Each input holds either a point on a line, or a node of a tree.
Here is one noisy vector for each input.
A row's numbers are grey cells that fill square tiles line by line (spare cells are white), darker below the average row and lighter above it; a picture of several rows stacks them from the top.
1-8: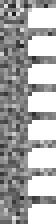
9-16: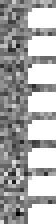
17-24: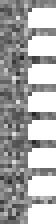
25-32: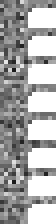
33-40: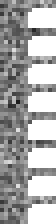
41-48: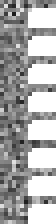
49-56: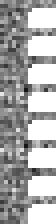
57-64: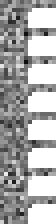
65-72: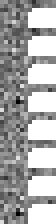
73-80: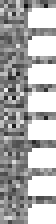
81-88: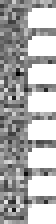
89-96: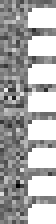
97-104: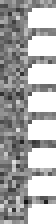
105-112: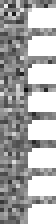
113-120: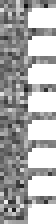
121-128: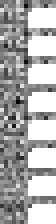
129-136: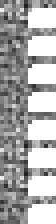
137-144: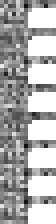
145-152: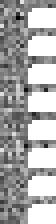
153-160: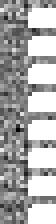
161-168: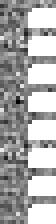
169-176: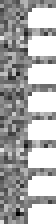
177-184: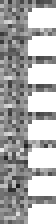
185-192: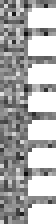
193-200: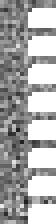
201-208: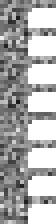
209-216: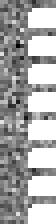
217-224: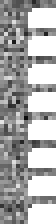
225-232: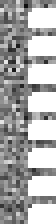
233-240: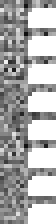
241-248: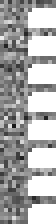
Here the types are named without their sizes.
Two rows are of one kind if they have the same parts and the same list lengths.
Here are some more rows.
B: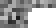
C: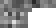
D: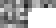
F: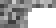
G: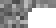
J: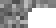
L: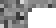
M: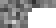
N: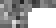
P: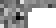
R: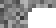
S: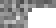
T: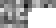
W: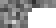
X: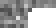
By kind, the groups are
B, C, F, G, J, L, M, N, P, R, S, W, X
D, T

